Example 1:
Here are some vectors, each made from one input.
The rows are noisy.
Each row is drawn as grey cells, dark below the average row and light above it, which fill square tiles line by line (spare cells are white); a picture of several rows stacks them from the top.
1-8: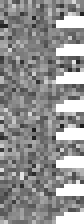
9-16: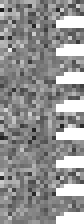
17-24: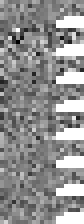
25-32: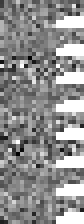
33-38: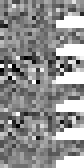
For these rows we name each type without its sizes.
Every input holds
a point on a line.
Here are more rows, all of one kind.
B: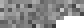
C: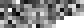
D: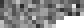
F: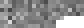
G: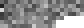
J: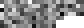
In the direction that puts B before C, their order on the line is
J, B, F, G, D, C.
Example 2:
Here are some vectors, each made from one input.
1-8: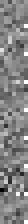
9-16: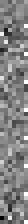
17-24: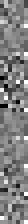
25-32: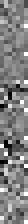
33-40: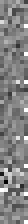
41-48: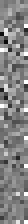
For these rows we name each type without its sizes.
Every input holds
a label.
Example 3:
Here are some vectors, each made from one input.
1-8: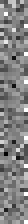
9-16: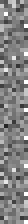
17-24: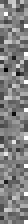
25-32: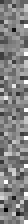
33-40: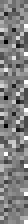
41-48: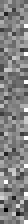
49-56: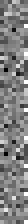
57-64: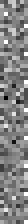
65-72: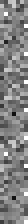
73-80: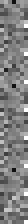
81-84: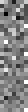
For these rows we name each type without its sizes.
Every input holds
a point on a line.
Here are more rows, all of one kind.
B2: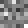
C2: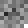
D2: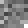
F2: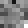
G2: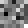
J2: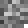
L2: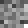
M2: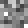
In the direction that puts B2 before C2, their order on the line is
M2, B2, J2, L2, C2, D2, F2, G2.
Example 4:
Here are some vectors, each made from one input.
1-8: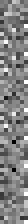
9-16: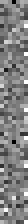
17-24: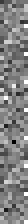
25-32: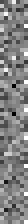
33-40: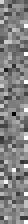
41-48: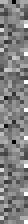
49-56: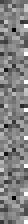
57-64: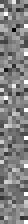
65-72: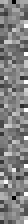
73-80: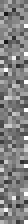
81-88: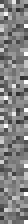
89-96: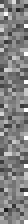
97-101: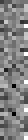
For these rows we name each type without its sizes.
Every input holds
a point on a line.
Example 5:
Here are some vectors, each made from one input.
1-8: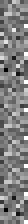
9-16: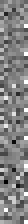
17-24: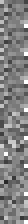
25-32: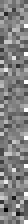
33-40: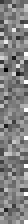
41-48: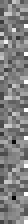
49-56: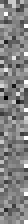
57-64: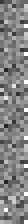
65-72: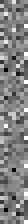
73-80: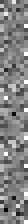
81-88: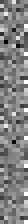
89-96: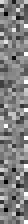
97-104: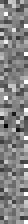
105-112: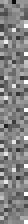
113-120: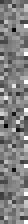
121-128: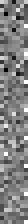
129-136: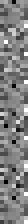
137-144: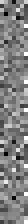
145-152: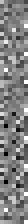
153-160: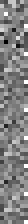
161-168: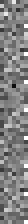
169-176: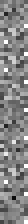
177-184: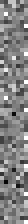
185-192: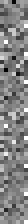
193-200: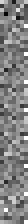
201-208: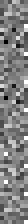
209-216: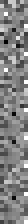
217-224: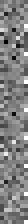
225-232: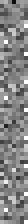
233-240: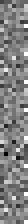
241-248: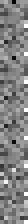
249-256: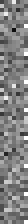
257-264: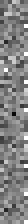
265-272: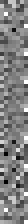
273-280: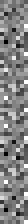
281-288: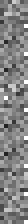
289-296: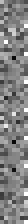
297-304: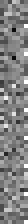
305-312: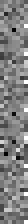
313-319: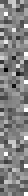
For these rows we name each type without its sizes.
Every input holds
a point on a line.
